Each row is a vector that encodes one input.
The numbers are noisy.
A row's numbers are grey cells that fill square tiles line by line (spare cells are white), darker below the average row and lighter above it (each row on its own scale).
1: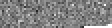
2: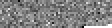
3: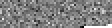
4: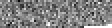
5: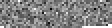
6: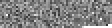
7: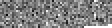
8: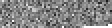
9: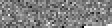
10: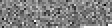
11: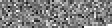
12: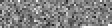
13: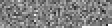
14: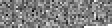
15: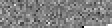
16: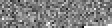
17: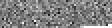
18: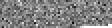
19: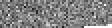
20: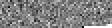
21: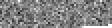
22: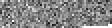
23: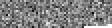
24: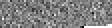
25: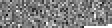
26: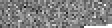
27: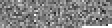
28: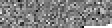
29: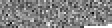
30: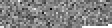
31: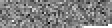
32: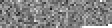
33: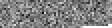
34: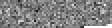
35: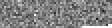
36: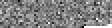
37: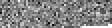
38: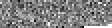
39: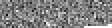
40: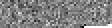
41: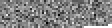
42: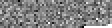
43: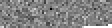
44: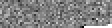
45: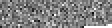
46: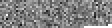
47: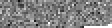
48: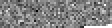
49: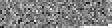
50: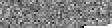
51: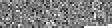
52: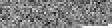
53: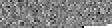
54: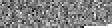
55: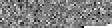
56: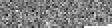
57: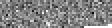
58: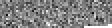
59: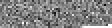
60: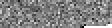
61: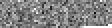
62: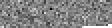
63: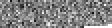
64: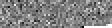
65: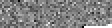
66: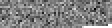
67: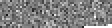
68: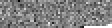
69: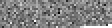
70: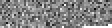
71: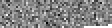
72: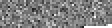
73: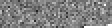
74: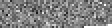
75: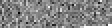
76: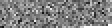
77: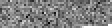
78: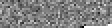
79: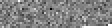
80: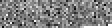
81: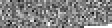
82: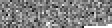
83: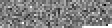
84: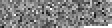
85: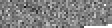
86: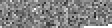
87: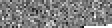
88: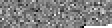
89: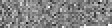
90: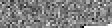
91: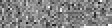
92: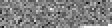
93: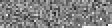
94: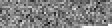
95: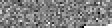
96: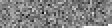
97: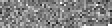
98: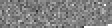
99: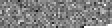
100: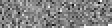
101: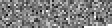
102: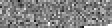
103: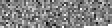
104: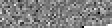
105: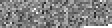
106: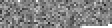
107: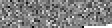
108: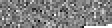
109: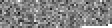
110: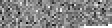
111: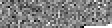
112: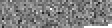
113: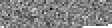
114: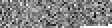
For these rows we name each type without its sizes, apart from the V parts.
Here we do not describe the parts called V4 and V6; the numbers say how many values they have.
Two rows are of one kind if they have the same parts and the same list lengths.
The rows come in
2 kinds.
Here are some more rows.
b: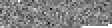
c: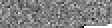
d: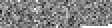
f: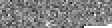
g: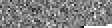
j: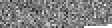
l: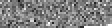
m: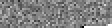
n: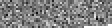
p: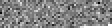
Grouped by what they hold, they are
b, d, p
c, f, g, j, l, m, n

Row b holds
a point on a circle, a true/false value and a value of V4.
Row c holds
a value of V6.
